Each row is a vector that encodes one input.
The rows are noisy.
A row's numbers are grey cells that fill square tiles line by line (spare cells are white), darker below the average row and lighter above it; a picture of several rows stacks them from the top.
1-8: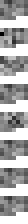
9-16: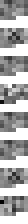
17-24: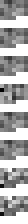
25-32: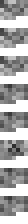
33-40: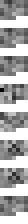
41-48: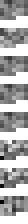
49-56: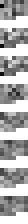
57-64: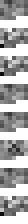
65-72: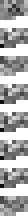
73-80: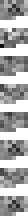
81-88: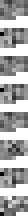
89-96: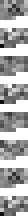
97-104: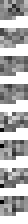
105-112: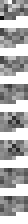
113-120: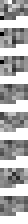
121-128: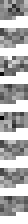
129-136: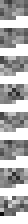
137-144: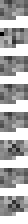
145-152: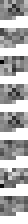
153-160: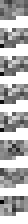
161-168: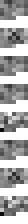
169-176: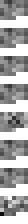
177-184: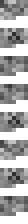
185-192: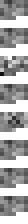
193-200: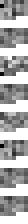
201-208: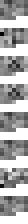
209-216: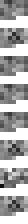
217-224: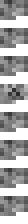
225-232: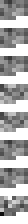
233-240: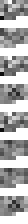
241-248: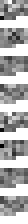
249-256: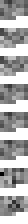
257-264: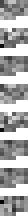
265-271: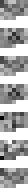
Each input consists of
one of 5 labels.
